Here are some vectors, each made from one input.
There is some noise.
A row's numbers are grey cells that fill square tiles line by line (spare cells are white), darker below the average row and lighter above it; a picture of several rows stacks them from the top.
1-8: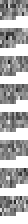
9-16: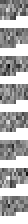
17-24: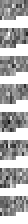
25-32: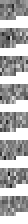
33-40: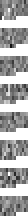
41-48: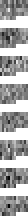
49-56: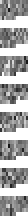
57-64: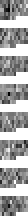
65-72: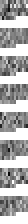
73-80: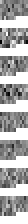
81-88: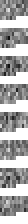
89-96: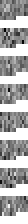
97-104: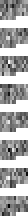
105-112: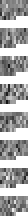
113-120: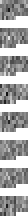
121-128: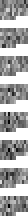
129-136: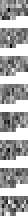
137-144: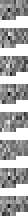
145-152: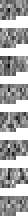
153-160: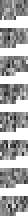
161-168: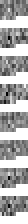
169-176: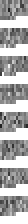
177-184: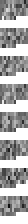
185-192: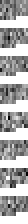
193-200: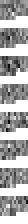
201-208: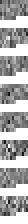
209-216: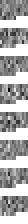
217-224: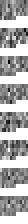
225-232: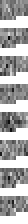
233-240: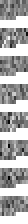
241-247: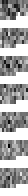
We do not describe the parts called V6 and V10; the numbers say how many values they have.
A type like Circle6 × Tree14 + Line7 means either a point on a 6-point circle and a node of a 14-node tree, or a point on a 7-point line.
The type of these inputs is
(Bool × Line5 + V10) × (Line8 + V6).
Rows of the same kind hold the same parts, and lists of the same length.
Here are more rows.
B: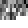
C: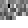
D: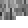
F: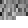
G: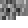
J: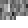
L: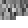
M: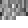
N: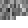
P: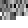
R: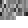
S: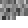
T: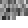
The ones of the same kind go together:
B, C, D, F, M, R
G, N, S, T
J
L, P

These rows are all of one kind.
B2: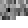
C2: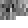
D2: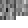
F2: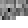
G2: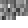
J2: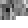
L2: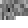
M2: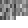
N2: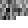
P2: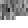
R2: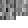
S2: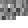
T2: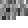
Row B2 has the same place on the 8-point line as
F2 and L2.
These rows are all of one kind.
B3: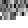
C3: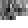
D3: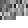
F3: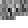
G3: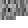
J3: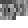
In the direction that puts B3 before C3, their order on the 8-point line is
D3, B3, C3, J3, G3, F3.
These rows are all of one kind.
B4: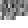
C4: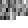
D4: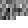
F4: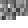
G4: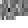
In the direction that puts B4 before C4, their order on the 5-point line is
D4, G4, B4, F4, C4.
